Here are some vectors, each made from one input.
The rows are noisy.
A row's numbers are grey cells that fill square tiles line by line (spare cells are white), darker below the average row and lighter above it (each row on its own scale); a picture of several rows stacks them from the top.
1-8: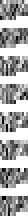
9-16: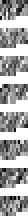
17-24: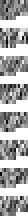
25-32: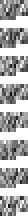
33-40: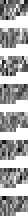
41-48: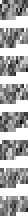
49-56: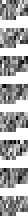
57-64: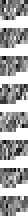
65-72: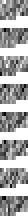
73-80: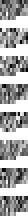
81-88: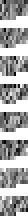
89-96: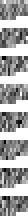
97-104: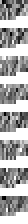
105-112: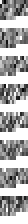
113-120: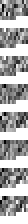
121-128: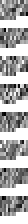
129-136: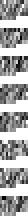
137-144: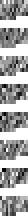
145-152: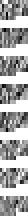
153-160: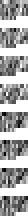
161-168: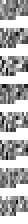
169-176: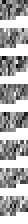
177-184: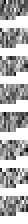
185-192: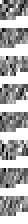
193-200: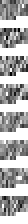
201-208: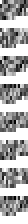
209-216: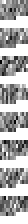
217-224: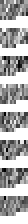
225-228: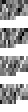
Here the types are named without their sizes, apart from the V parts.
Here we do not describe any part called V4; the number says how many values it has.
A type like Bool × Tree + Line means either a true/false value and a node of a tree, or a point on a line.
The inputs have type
Bool × (Circle + V4).
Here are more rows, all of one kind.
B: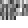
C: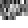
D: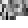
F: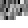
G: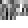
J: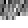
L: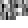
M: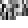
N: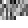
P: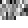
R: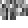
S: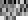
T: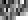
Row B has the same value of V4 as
G and T.
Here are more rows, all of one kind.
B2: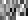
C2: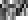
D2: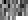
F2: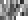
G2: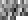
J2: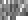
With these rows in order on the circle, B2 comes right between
D2 and F2.
